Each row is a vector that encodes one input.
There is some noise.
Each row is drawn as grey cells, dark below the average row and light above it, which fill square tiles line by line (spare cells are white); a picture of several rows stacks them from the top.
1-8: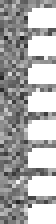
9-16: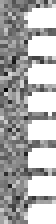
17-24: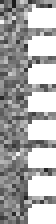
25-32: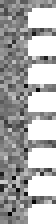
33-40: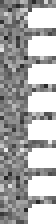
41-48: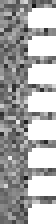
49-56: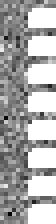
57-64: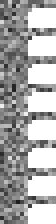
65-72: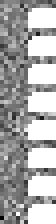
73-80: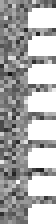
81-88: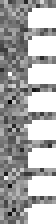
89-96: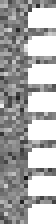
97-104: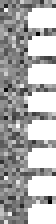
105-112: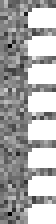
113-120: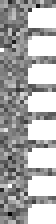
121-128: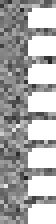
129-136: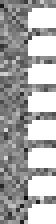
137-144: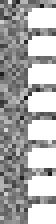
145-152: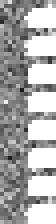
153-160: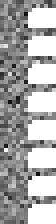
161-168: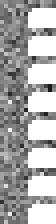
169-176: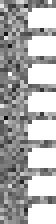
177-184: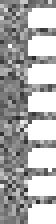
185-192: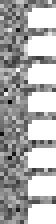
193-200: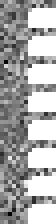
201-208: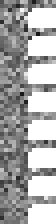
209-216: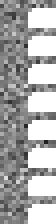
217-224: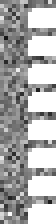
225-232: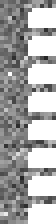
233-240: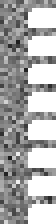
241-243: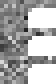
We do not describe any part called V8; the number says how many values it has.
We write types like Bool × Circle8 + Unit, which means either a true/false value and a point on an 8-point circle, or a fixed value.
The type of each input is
Line7 × (Tree14 + V8).
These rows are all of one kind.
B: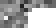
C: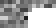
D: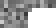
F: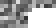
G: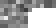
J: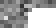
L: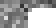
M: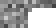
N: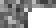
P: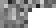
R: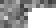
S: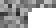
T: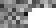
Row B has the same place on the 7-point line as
G and P.
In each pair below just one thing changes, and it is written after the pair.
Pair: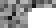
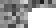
the place on the 7-point line
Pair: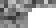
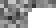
the place on the 7-point line
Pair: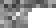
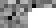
the value of V8
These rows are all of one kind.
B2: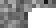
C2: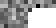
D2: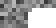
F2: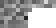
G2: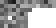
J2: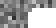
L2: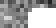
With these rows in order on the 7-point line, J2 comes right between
C2 and L2.
